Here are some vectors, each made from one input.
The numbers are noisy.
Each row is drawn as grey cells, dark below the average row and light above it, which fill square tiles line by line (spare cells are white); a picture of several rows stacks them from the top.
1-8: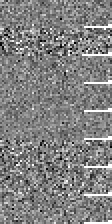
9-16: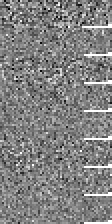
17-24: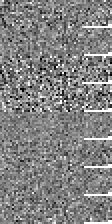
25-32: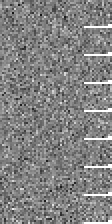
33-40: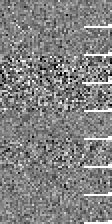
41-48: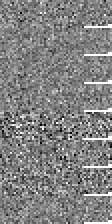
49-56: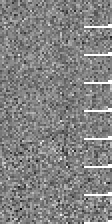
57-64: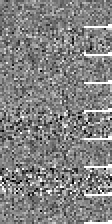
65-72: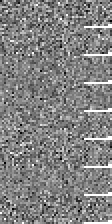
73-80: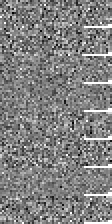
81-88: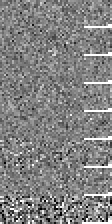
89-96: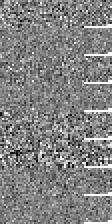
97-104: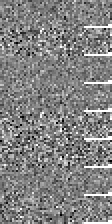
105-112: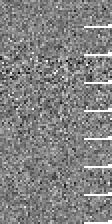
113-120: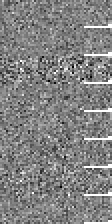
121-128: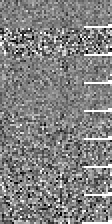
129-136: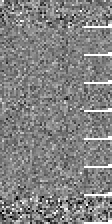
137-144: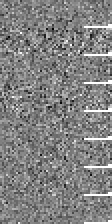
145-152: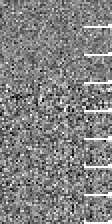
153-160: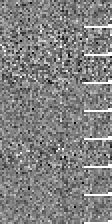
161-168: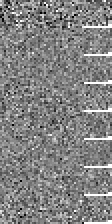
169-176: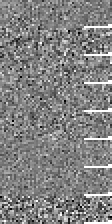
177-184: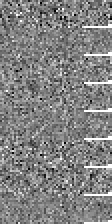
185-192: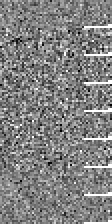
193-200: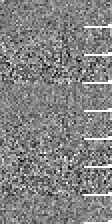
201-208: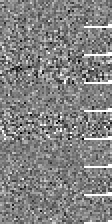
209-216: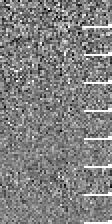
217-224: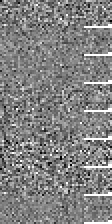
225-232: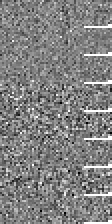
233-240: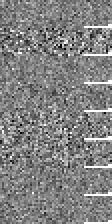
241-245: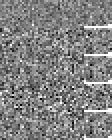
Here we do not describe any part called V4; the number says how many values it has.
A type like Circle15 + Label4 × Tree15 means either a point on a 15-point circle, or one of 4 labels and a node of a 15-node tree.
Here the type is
Circle6 + List3(Bool × V4).
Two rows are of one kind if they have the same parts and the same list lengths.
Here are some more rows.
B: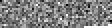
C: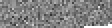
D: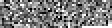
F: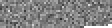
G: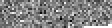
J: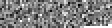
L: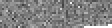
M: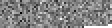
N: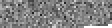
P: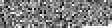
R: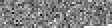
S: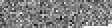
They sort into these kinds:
B, D
C, F
G, L, M, P, S
J
N, R

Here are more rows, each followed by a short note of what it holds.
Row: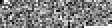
a point on a 6-point circle
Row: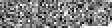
a point on a 6-point circle
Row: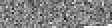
a list of one item
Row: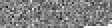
a list of two items
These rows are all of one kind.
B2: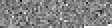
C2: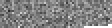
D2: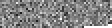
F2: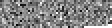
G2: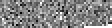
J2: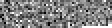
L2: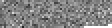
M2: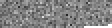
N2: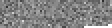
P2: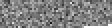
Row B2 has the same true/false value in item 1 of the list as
J2, L2 and M2.
